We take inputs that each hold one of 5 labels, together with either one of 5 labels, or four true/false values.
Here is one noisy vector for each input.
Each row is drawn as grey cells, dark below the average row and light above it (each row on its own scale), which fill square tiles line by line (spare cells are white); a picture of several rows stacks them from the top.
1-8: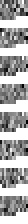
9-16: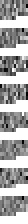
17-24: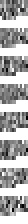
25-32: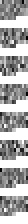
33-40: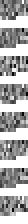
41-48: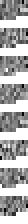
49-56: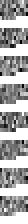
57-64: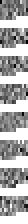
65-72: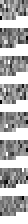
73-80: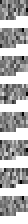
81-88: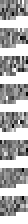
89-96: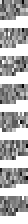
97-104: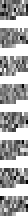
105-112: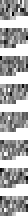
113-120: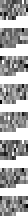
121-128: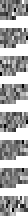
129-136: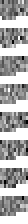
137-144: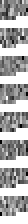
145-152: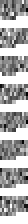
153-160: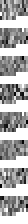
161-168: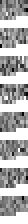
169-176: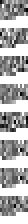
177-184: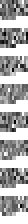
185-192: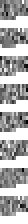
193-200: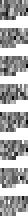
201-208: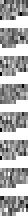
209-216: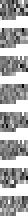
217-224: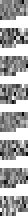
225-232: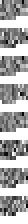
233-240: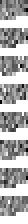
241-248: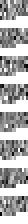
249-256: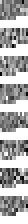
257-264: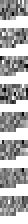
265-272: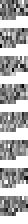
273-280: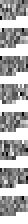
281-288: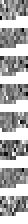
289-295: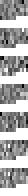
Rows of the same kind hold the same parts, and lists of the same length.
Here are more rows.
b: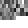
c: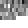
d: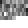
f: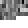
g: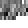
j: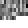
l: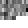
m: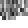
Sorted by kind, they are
b, f, j
c, d, g, l, m

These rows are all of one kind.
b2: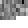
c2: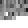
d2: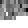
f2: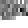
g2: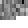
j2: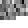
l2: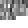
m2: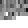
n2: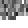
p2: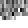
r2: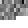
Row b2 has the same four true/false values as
c2, g2, m2 and p2.
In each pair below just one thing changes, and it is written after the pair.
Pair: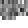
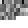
the label
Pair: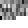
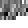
the label
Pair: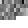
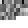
one of the four true/false values
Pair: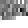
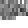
one of the four true/false values
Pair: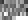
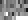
one of the four true/false values
